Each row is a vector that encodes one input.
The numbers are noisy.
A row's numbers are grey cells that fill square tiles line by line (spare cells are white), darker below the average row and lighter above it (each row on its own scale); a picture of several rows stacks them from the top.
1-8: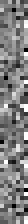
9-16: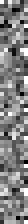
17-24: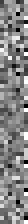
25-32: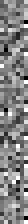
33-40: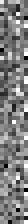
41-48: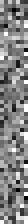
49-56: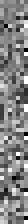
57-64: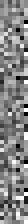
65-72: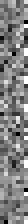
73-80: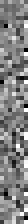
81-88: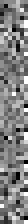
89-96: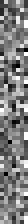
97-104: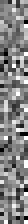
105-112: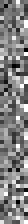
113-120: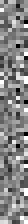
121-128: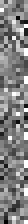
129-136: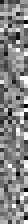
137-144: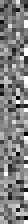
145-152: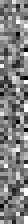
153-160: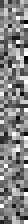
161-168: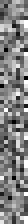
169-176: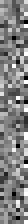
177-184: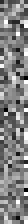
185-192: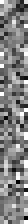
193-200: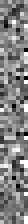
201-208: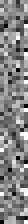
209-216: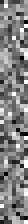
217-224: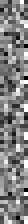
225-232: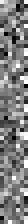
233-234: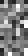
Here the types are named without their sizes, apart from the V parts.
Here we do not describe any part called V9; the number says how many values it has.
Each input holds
a true/false value, together with either a point on a line, or a value of V9.
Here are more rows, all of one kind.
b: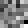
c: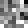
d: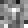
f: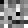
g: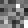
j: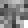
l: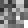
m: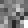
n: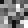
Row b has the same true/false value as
d and f.
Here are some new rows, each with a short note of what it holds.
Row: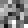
a true/false value and a value of V9
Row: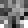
a point on a line and a true/false value
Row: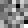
a point on a line and a true/false value
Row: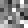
a point on a line and a true/false value
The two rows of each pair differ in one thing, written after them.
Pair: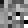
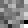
the place on the line
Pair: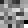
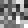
the true/false value
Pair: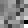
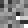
the place on the line
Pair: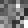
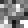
the place on the line
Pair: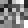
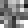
the place on the line
